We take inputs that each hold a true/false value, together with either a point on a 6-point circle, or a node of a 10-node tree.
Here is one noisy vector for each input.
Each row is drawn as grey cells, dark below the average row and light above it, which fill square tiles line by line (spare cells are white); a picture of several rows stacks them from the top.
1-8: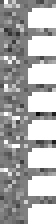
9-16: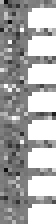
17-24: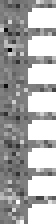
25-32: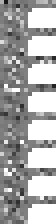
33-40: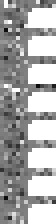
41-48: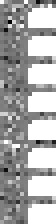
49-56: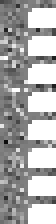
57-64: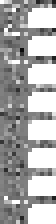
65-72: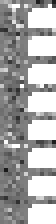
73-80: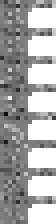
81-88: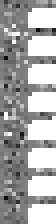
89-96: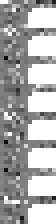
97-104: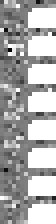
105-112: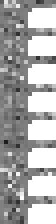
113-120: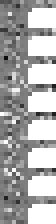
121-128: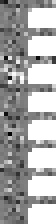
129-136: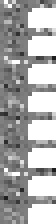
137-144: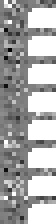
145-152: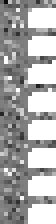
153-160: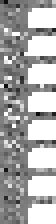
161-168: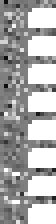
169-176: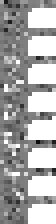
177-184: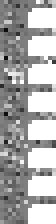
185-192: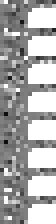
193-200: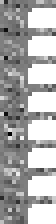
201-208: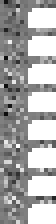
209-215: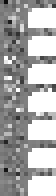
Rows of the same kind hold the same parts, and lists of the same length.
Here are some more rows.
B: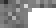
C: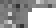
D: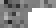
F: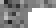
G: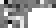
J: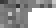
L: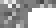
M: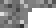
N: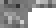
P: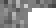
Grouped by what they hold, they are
B, D, F, G, M, P
C, J, L, N

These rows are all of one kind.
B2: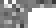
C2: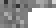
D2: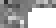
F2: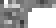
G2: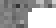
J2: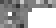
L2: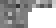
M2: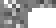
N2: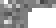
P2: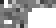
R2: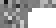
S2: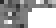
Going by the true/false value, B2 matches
F2, M2, N2 and P2.
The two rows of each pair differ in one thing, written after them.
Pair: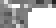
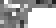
the place on the 6-point circle
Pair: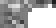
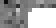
the true/false value
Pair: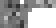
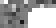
the true/false value
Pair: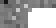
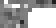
the true/false value
